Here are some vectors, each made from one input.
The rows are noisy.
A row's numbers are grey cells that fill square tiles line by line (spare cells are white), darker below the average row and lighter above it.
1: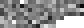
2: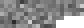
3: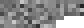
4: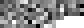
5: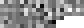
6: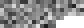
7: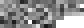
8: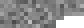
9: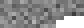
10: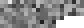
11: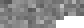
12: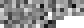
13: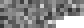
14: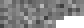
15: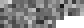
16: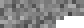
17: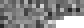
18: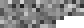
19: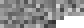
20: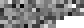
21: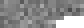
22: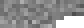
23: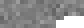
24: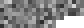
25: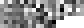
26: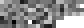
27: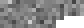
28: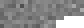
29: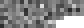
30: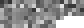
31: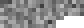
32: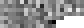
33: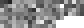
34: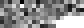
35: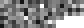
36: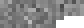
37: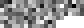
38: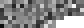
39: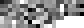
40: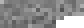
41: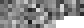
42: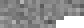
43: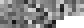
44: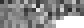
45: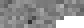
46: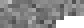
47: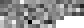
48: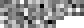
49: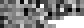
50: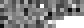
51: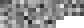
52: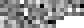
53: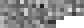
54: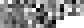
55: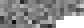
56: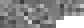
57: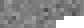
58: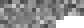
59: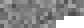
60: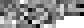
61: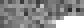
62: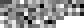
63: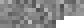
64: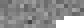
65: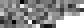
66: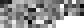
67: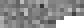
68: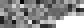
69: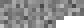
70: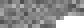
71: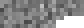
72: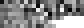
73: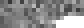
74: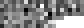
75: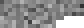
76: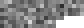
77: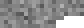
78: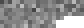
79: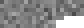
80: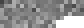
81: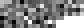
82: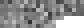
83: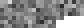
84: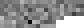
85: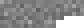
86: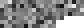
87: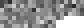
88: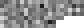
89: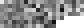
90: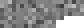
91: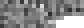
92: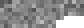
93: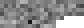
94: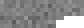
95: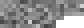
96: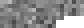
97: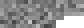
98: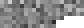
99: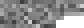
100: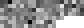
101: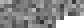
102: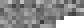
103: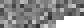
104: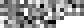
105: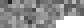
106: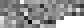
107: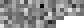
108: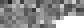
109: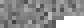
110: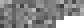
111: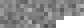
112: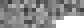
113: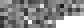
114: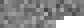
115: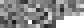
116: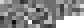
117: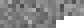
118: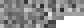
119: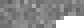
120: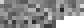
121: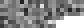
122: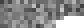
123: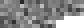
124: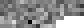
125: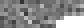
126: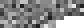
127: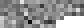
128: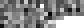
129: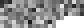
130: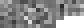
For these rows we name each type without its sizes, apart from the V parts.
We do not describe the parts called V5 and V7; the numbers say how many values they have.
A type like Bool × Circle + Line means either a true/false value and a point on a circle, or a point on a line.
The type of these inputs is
((Bool × Bool × Bool × Bool + Unit) × V7 + V5) × Line.
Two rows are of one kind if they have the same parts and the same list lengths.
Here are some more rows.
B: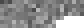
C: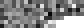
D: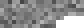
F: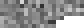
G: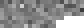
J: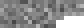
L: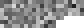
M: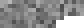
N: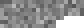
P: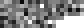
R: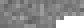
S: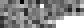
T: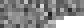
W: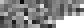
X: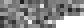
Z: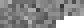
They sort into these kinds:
B, C, F, J, N, P, X
D, L, M, Z
G, R, S, T, W

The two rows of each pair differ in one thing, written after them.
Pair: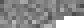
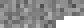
the value of V7
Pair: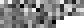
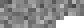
one of the four true/false values
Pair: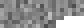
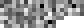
the place on the line
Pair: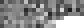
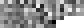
one of the four true/false values
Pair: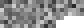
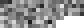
one of the four true/false values
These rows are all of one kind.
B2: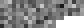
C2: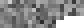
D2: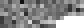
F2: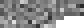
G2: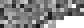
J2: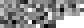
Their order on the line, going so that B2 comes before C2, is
G2, D2, B2, F2, J2, C2.
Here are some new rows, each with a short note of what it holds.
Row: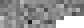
a point on a line and a value of V5
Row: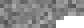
a point on a line, four true/false values and a value of V7
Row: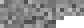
a point on a line and a value of V5
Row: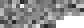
a point on a line and a value of V7
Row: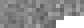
a point on a line and a value of V7
